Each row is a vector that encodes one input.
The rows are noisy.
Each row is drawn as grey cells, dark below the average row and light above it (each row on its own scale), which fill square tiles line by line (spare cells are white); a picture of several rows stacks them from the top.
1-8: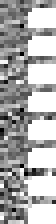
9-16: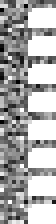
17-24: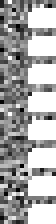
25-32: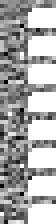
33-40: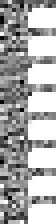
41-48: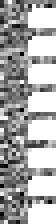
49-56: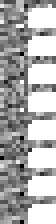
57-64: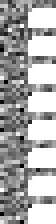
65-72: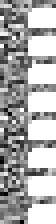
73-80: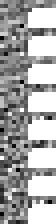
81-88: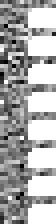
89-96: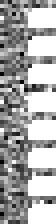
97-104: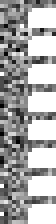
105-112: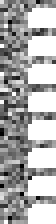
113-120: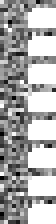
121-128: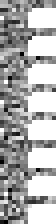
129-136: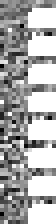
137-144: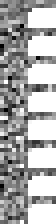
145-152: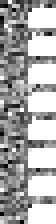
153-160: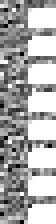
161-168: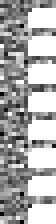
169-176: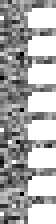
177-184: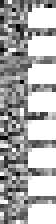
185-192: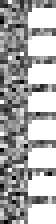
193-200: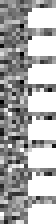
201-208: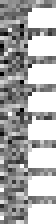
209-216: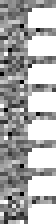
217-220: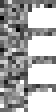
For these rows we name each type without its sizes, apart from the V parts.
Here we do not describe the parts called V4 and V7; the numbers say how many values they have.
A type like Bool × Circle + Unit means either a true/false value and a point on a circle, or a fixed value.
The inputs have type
Label × V7 + List(Bool × V4).
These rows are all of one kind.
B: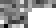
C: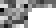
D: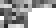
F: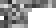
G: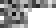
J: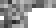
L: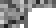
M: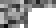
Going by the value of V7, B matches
L and M.
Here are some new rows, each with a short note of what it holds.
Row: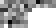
the empty list
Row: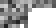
a label and a value of V7
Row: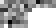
the empty list
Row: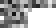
a label and a value of V7
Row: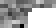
a list of one item
